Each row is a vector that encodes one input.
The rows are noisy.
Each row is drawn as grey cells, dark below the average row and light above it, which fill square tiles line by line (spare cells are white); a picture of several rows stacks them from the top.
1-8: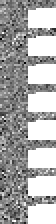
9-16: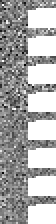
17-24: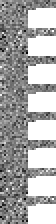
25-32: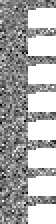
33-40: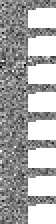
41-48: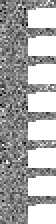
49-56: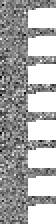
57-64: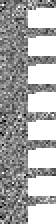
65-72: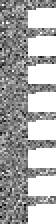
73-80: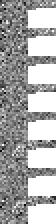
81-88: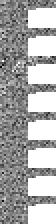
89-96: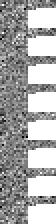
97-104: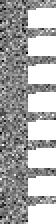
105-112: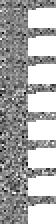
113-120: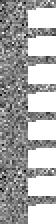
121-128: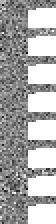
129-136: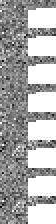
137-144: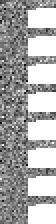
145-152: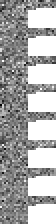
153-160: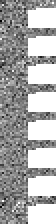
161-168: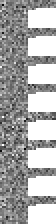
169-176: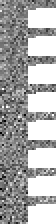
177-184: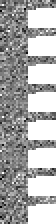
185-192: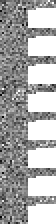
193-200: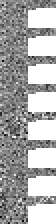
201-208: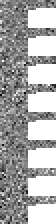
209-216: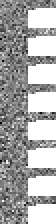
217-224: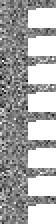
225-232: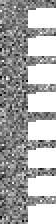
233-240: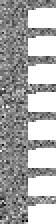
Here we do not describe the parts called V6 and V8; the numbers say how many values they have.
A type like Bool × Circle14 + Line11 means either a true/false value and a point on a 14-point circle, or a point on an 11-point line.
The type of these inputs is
(Line5 + V6) × V8 + List2(Line9).
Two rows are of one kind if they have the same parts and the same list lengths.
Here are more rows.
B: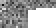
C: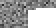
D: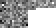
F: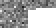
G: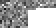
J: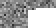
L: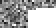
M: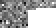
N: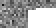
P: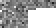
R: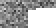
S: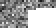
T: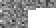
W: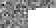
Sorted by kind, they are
B, F, N, P, T
C, J, R, W
D, G, M
L
S

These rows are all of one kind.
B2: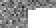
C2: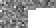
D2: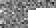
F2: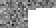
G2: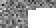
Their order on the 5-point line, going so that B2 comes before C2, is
G2, B2, F2, C2, D2.
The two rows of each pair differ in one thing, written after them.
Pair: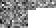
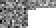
the place on the 9-point line in item 2 of the list
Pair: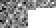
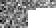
the place on the 9-point line in item 1 of the list
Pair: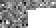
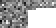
the place on the 9-point line in item 2 of the list
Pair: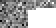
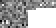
the place on the 9-point line in item 1 of the list
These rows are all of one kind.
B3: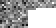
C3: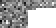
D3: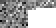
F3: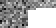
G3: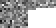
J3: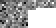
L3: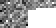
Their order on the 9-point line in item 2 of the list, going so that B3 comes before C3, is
L3, G3, B3, J3, D3, F3, C3.
